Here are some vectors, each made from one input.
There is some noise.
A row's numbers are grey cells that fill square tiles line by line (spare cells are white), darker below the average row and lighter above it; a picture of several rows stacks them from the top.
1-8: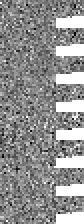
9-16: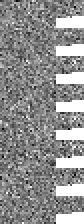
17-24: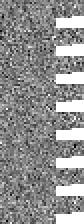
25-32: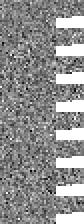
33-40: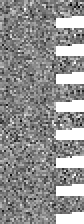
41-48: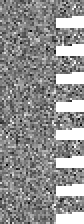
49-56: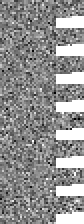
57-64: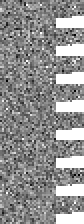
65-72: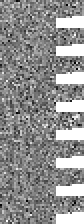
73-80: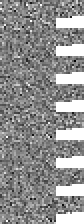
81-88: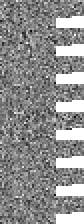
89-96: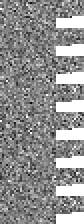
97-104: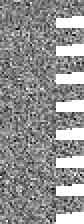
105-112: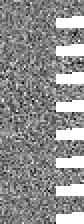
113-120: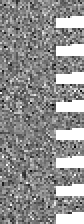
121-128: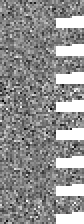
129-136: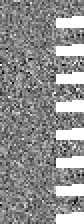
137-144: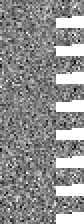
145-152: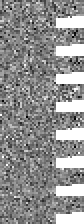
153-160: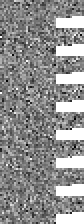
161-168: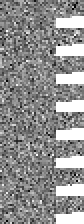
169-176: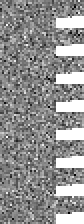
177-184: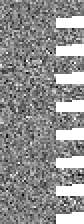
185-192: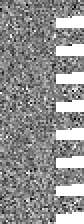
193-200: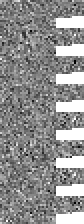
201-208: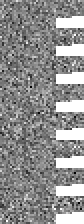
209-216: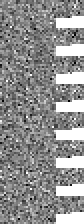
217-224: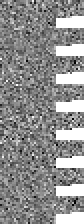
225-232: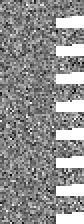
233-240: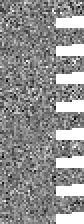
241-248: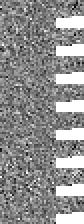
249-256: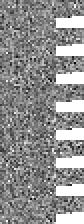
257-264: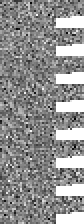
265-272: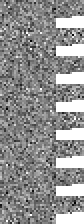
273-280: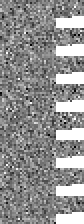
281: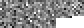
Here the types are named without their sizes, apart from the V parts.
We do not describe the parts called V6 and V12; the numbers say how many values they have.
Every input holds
a value of V12, together with either a point on a line and a value of V6, or a node of a tree.
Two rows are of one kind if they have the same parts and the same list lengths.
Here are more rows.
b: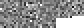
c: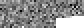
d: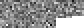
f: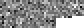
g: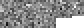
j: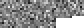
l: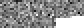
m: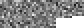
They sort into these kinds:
b, d, f, g, j, l
c, m

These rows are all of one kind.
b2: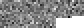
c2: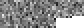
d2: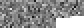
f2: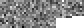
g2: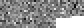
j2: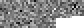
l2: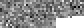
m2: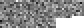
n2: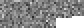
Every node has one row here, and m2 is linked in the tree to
d2.
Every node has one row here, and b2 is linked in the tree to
g2, j2 and n2.
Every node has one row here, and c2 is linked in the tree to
n2.
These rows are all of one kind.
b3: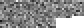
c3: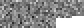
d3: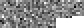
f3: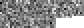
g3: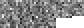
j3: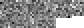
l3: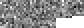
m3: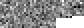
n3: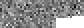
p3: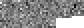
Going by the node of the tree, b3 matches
d3, f3 and j3.
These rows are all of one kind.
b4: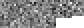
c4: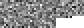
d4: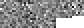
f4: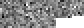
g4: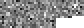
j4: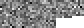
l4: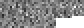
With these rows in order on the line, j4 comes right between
b4 and l4.
